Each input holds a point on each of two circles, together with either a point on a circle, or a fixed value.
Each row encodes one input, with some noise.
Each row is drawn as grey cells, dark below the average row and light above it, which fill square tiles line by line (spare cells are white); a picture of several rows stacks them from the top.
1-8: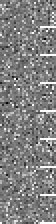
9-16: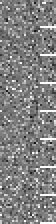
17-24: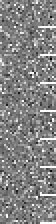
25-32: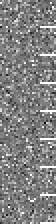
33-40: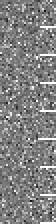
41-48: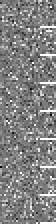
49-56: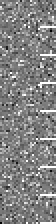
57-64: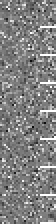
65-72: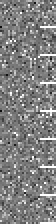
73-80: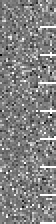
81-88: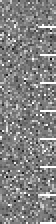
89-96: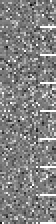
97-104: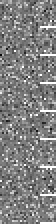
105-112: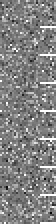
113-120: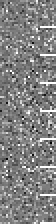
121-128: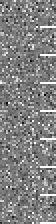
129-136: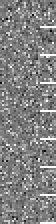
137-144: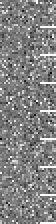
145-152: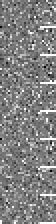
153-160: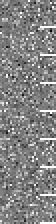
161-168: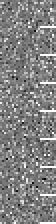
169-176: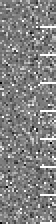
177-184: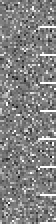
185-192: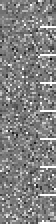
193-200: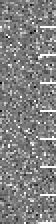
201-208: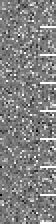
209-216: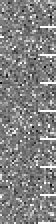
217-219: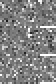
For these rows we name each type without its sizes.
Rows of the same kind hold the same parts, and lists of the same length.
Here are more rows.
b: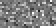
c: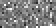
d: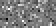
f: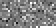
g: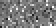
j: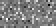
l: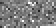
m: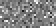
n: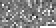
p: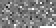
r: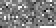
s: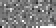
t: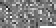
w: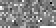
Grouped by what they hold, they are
b, c, d, g, r, s
f, j, l, m, n, p, t, w

